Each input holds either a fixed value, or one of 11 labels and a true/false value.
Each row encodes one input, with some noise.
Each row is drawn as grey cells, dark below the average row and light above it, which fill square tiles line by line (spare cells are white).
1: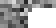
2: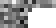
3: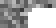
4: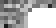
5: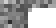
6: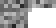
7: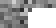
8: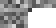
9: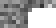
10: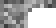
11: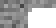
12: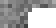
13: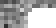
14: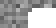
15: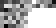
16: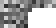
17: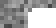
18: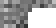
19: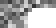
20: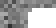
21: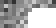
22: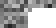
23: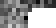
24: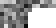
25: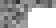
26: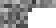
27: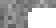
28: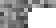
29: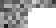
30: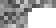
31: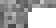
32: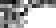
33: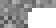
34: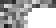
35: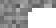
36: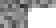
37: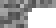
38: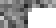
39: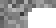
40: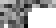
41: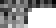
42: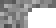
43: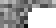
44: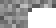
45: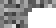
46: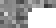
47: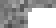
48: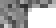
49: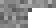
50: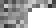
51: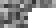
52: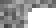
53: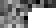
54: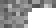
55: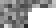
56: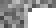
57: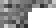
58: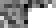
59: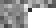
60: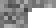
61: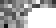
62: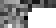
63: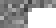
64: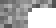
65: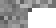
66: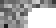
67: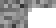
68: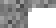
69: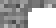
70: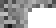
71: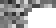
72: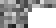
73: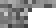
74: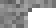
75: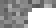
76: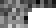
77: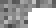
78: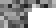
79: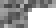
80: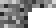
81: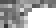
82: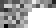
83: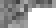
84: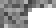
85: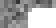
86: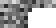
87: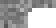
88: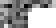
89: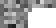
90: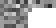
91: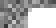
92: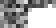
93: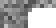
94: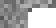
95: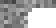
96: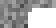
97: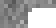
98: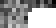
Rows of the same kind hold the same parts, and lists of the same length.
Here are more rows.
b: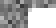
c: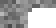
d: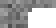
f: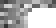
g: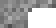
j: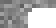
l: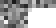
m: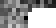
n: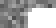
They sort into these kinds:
b, c, d, f, g, j, l, n
m

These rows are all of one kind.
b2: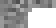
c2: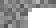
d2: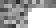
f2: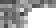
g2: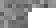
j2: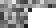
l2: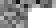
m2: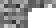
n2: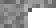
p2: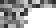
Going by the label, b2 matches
f2 and l2.
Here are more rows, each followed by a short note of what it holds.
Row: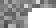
one of 11 labels and a true/false value
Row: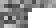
one of 11 labels and a true/false value
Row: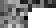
a fixed value
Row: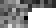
a fixed value
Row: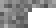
one of 11 labels and a true/false value
